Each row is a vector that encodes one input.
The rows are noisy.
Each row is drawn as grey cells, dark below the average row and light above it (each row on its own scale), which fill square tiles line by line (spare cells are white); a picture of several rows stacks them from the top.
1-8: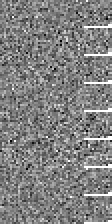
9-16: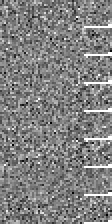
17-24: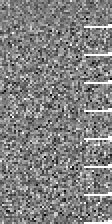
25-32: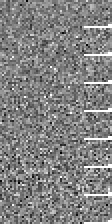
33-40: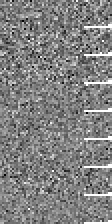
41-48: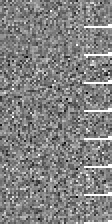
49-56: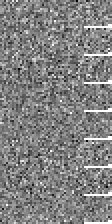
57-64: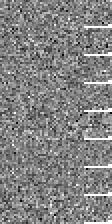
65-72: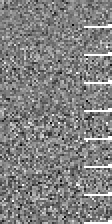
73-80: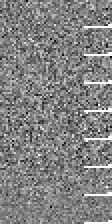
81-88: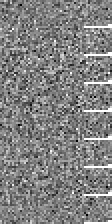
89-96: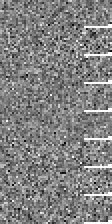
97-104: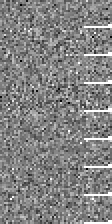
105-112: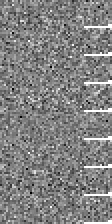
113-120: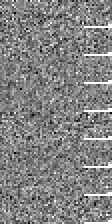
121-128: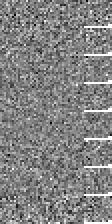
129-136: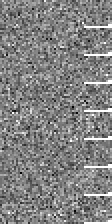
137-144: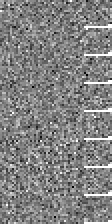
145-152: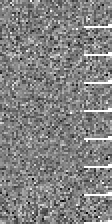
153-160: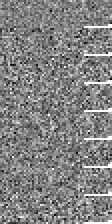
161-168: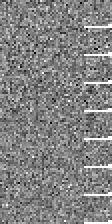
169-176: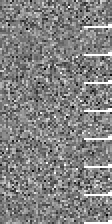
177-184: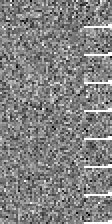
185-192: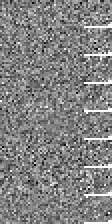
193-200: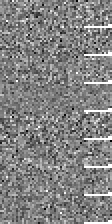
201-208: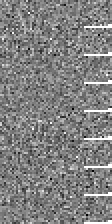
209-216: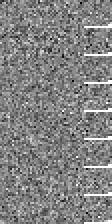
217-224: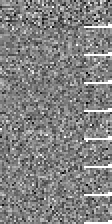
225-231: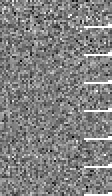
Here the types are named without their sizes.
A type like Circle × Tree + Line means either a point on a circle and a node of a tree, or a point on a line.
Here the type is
Bool × Bool × Bool + List(Circle + Line) + Tree.
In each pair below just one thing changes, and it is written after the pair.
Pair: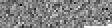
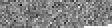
the place on the circle in item 2 of the list
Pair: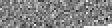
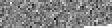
the place on the circle in item 2 of the list
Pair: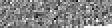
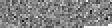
the place on the circle in item 2 of the list
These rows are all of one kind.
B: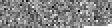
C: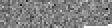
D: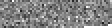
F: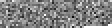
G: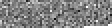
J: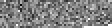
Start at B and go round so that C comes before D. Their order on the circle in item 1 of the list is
B, C, J, D, F, G.
